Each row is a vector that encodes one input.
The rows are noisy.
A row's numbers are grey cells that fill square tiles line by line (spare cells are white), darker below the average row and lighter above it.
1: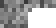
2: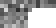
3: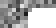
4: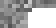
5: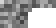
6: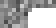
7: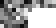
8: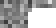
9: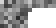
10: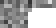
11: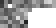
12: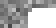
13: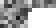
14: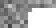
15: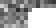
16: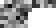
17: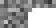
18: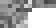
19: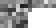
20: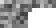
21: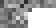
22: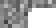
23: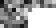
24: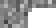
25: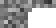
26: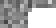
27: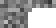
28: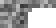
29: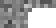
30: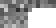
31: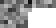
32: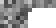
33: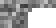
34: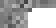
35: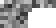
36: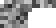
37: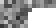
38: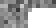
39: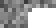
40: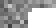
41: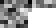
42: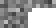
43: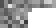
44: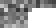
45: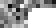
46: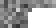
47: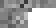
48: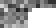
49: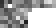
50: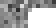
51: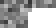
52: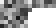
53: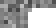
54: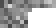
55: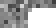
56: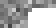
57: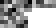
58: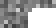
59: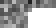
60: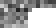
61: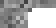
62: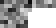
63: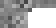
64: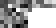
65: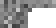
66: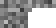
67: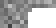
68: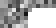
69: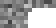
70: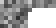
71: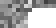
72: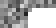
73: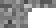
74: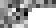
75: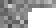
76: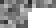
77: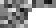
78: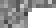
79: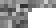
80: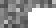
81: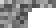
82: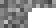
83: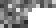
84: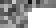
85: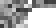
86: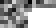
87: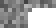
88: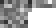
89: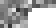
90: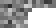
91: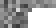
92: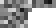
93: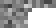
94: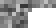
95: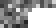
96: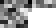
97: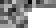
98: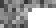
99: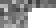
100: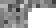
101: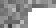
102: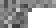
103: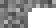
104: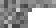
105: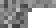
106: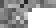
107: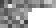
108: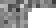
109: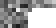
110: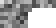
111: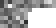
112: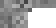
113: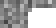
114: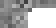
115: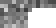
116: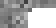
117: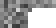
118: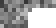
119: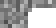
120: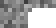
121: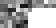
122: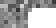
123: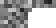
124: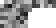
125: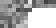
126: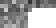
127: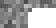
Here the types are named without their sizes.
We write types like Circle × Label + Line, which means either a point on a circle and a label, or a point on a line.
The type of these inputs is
Line.
